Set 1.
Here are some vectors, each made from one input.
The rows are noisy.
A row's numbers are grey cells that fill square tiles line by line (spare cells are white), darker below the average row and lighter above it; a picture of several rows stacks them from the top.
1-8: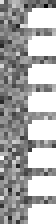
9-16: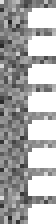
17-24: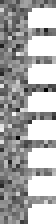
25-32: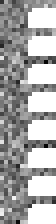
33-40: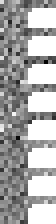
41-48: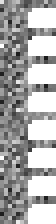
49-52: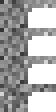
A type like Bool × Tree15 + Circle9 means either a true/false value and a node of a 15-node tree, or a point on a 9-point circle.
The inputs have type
Bool × Bool × Bool.
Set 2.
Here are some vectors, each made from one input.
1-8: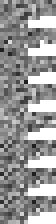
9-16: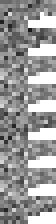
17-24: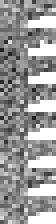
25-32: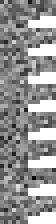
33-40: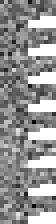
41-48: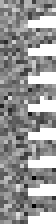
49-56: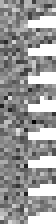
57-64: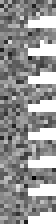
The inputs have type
Label10.
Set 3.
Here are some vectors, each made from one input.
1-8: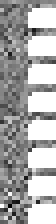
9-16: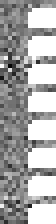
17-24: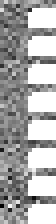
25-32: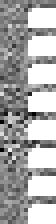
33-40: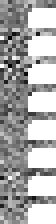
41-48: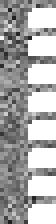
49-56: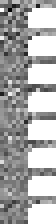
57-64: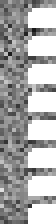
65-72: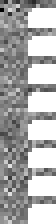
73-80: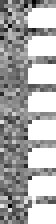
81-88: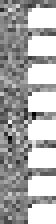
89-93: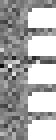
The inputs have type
Circle10.
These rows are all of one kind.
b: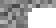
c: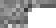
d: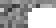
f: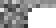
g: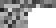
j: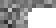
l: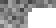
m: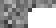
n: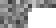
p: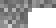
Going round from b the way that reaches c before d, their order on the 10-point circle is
b, l, p, c, n, g, j, m, f, d.
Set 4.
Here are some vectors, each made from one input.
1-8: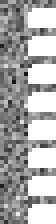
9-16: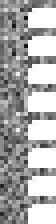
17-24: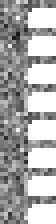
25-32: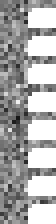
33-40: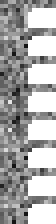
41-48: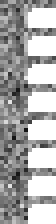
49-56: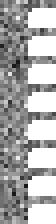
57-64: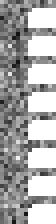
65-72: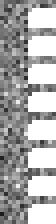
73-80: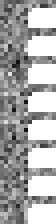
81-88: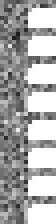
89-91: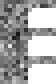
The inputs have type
Circle8.
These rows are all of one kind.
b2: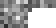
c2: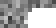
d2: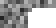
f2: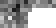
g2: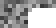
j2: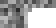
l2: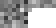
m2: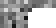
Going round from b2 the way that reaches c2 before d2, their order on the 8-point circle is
b2, c2, j2, f2, l2, g2, d2, m2.
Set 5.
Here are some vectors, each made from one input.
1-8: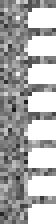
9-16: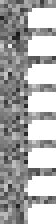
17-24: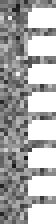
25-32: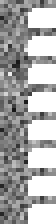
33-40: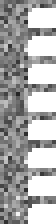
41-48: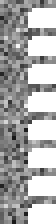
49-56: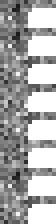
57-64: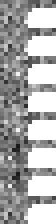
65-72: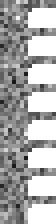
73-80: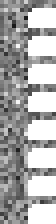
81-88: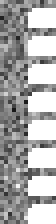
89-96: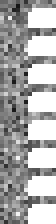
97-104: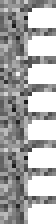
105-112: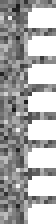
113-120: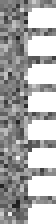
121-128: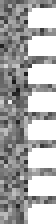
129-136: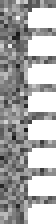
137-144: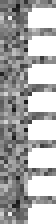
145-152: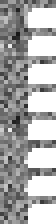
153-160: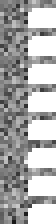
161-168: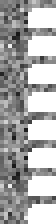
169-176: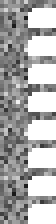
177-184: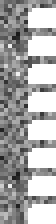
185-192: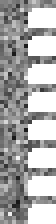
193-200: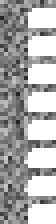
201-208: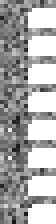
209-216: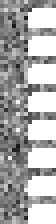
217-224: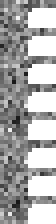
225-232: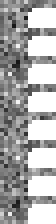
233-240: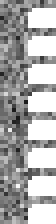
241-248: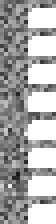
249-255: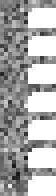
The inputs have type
Circle8.
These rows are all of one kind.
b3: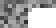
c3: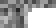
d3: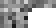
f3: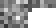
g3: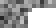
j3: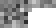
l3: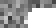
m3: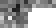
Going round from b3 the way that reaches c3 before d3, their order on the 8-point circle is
b3, j3, m3, c3, l3, f3, d3, g3.
